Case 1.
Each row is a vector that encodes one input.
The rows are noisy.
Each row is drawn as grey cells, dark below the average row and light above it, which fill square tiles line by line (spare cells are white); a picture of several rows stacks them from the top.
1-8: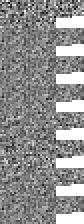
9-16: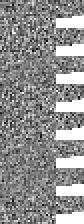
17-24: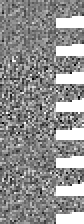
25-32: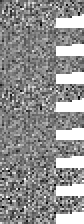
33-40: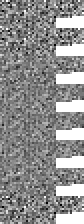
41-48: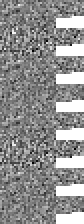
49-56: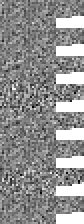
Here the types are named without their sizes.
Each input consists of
a point on a line.
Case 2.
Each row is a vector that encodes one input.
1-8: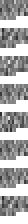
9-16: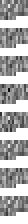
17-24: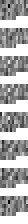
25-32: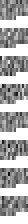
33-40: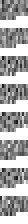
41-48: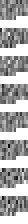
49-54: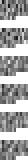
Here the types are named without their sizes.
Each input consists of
a point on a line.
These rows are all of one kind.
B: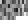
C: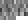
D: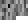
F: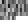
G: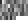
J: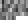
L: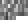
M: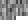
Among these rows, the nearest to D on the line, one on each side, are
F and J.
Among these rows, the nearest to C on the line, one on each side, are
J and M.
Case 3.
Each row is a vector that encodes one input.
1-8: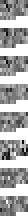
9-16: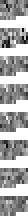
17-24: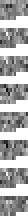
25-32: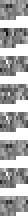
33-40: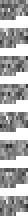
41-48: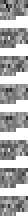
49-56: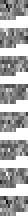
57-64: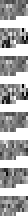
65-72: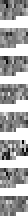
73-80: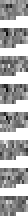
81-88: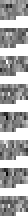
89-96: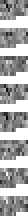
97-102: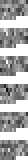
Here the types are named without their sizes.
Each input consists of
either a fixed value, or three true/false values.
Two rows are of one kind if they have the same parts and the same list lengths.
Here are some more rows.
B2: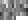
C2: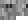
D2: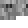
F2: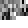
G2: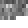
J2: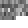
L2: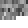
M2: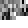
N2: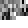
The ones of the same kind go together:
B2, C2, D2, G2, J2, L2
F2, M2, N2

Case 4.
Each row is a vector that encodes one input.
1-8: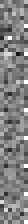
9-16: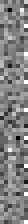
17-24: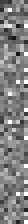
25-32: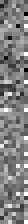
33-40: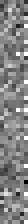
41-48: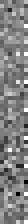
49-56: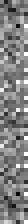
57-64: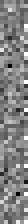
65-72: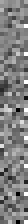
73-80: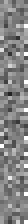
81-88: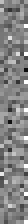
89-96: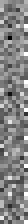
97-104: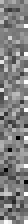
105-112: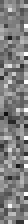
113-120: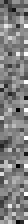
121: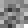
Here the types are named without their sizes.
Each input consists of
a point on each of two lines.
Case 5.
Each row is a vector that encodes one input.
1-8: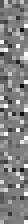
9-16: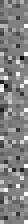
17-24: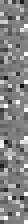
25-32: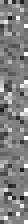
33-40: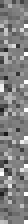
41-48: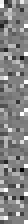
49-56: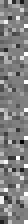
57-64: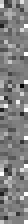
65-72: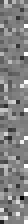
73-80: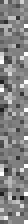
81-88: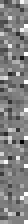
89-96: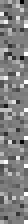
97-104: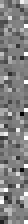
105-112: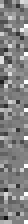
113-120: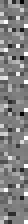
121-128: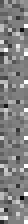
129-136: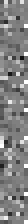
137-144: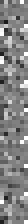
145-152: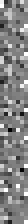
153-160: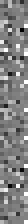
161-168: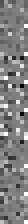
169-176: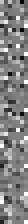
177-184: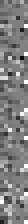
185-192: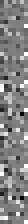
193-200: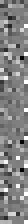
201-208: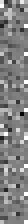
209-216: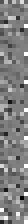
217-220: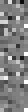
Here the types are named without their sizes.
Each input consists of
a point on a line.
